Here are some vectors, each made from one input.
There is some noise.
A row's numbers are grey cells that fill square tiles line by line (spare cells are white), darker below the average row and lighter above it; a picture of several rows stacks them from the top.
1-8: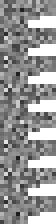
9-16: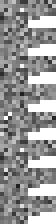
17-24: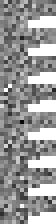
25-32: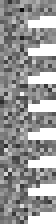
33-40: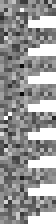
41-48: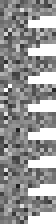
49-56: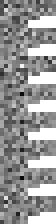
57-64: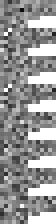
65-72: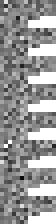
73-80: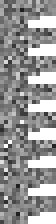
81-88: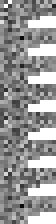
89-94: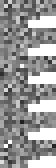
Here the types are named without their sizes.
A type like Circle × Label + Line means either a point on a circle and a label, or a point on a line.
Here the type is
Line.
